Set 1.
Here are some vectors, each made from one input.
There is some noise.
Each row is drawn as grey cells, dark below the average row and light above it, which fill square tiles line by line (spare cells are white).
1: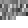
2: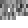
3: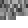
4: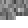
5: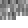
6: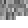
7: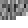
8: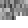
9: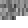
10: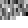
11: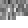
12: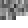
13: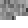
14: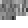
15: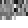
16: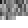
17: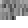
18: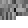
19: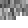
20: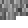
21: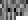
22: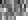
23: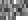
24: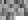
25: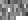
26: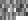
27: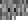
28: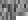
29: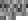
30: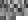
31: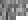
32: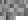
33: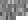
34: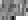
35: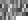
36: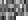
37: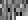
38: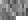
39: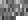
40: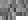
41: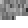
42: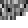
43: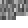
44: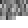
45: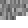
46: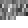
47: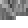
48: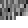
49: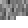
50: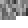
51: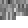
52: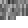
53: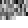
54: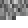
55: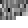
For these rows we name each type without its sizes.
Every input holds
a point on each of two lines.
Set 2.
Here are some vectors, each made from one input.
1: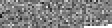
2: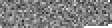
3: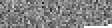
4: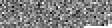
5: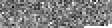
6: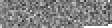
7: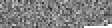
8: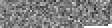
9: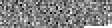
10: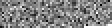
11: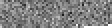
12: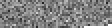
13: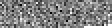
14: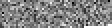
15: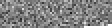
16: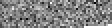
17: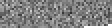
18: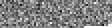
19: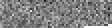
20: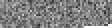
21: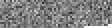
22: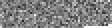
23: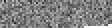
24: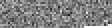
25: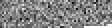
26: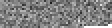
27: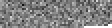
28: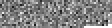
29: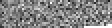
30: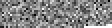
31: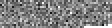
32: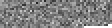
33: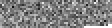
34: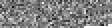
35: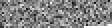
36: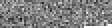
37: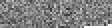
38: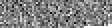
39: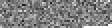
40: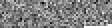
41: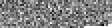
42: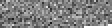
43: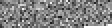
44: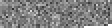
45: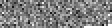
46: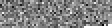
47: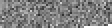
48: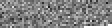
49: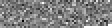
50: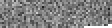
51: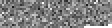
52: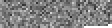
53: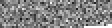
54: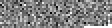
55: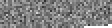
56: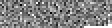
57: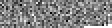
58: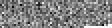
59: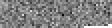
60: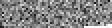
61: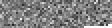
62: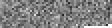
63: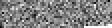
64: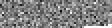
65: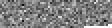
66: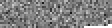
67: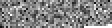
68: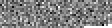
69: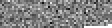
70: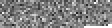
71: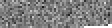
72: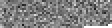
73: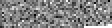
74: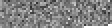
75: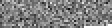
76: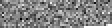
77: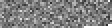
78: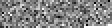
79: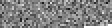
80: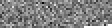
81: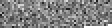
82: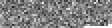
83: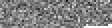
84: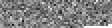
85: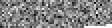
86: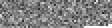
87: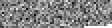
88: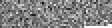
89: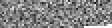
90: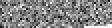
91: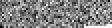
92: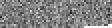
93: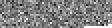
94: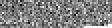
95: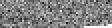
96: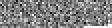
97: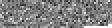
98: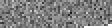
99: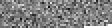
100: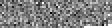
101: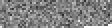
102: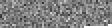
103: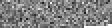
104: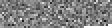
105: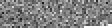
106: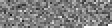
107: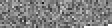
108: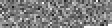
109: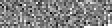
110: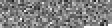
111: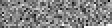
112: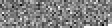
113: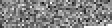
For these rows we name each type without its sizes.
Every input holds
a point on a line.
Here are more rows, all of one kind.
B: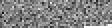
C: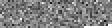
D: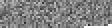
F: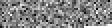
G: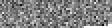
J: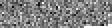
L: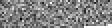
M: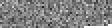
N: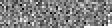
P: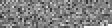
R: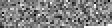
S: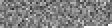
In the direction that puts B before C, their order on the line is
F, R, L, B, P, M, D, S, C, G, J, N.
